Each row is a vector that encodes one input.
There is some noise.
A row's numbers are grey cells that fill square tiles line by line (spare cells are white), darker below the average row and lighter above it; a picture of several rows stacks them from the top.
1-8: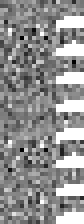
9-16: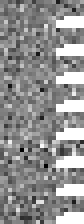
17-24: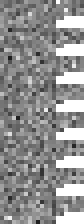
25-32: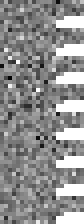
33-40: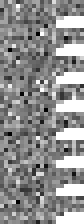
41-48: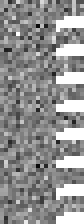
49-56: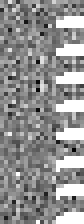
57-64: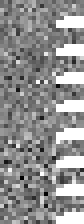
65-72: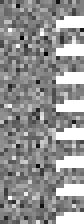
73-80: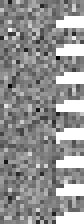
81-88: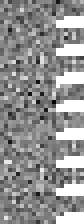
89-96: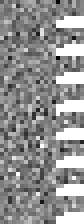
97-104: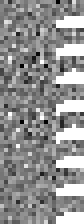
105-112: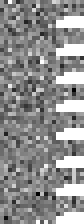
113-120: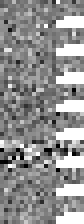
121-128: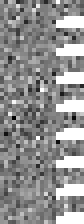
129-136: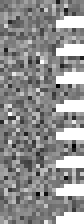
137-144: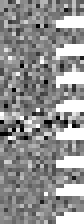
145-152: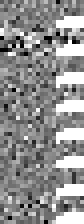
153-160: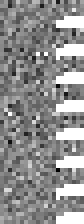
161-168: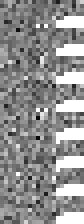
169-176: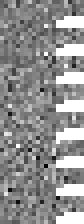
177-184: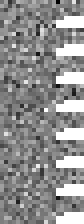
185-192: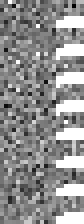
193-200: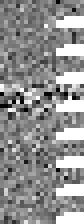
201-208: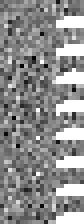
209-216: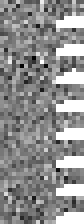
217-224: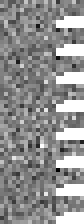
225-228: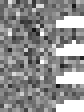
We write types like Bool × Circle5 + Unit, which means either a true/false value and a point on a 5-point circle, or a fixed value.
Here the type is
(Bool × Bool × Bool × Bool + Unit) × Line4 × Line6 + Unit.
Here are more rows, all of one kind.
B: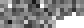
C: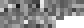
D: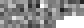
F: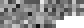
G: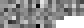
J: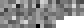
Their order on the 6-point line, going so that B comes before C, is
B, C, F, D, J, G.
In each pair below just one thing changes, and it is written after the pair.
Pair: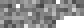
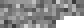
one of the four true/false values
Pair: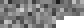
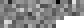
the place on the 6-point line
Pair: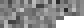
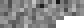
the place on the 6-point line
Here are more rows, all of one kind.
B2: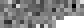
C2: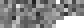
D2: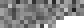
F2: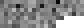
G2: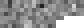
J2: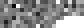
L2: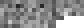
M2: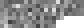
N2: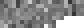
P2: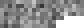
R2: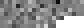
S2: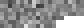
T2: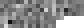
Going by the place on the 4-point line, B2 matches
D2, M2, N2 and T2.
